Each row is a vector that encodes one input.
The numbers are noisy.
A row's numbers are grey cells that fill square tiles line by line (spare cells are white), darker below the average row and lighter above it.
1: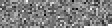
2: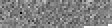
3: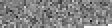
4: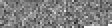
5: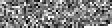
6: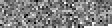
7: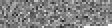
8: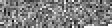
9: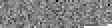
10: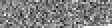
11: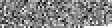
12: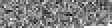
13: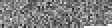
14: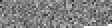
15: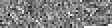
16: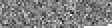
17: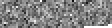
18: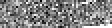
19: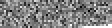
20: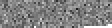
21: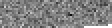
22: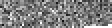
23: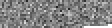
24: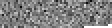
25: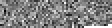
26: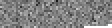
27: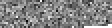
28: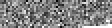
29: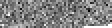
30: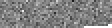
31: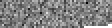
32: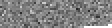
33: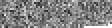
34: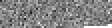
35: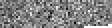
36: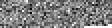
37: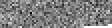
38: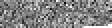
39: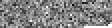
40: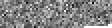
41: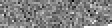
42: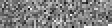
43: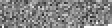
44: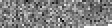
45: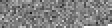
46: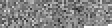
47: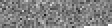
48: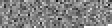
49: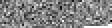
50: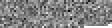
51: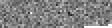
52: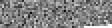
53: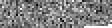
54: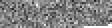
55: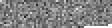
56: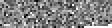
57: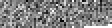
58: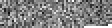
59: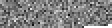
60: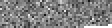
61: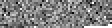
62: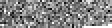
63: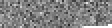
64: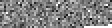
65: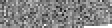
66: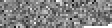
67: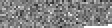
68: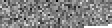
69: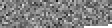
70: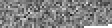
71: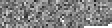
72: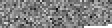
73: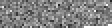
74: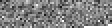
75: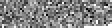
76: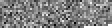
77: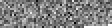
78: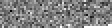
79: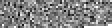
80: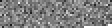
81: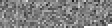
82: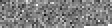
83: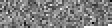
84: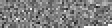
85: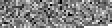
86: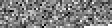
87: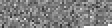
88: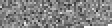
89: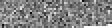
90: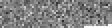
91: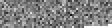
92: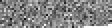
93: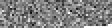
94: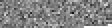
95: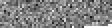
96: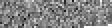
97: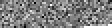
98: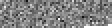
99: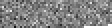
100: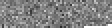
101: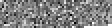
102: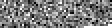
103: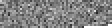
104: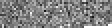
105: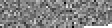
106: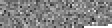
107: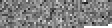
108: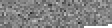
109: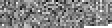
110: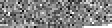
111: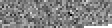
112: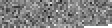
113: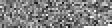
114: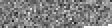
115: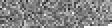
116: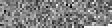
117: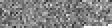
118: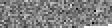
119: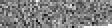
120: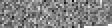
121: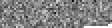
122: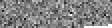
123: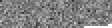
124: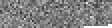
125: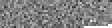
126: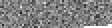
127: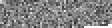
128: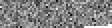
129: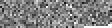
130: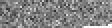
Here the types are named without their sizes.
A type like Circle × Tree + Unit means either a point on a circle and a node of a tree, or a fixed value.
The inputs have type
(Label × Label + Unit) × (Label + Line).
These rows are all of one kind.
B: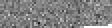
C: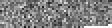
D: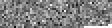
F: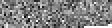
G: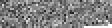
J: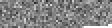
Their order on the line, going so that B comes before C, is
J, G, B, D, C, F.
